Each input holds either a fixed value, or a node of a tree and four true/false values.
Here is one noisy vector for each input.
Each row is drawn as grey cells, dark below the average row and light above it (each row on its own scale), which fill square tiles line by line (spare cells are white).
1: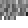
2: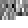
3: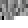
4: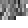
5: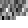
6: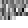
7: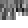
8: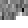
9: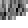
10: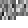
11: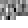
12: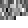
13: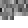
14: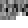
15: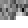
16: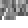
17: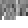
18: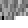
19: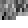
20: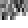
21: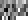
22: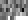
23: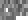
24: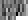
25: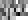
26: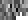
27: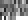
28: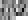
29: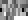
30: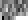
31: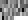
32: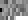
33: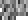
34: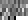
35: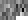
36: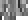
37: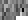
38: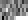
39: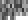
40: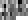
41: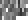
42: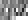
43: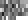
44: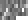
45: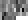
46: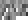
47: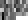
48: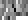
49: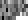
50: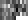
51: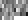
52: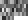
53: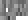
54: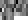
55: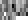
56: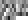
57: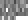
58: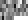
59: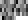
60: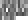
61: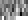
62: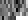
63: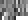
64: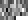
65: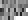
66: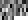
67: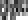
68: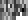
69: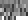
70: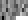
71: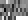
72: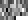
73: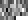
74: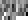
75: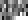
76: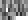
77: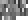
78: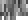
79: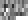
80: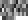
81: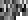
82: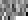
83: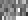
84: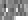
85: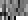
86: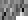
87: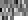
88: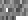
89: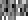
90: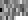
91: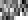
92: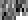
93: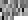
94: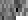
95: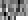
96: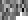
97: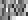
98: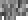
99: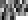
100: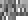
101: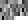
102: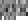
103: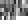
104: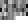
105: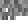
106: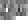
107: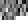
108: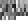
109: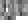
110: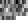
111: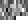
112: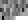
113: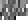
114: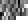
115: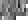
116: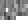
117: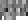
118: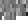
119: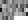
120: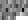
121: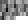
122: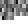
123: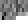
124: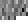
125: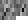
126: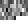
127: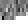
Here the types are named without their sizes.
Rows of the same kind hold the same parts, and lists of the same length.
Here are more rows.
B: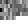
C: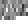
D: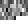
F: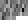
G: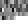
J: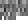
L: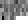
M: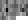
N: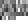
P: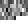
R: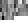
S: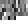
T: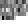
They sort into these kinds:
B, C, F, G, J, L, M, N, R, S, T
D, P

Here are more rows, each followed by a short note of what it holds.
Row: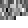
a fixed value
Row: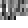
a node of a tree and four true/false values
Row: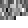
a fixed value
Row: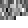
a fixed value
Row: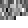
a fixed value
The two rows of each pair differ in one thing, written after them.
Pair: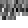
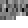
one of the four true/false values
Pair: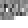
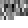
the node of the tree
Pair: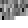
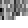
the node of the tree
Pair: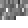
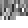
the node of the tree
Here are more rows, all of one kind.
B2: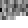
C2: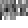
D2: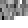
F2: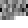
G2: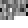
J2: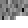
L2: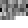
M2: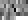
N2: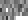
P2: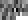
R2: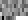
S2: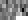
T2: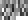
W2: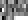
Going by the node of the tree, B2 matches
F2, L2, T2 and W2.
